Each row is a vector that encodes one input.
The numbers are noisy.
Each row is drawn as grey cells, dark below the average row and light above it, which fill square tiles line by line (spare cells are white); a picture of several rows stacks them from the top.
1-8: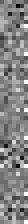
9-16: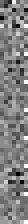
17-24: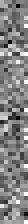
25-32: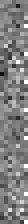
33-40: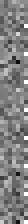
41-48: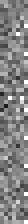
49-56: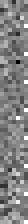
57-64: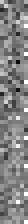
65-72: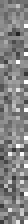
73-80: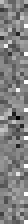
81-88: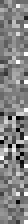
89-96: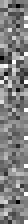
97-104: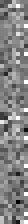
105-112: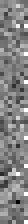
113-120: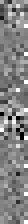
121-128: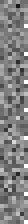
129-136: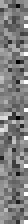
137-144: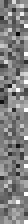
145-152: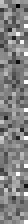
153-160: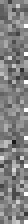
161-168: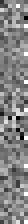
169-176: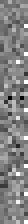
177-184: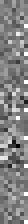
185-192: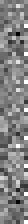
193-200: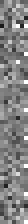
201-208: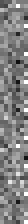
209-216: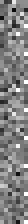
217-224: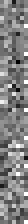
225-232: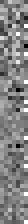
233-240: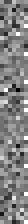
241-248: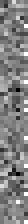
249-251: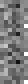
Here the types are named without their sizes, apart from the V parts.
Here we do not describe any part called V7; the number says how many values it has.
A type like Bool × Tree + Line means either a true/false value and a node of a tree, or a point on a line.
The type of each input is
Bool × (Tree + V7) + Unit.
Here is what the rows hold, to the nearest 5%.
A few of them hold a fixed value. The rest hold a true/false value, together with either a node of a tree, or a value of V7.
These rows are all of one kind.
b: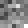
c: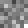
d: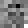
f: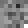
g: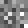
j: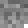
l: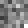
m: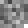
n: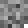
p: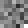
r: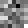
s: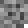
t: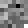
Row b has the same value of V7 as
c, f and r.
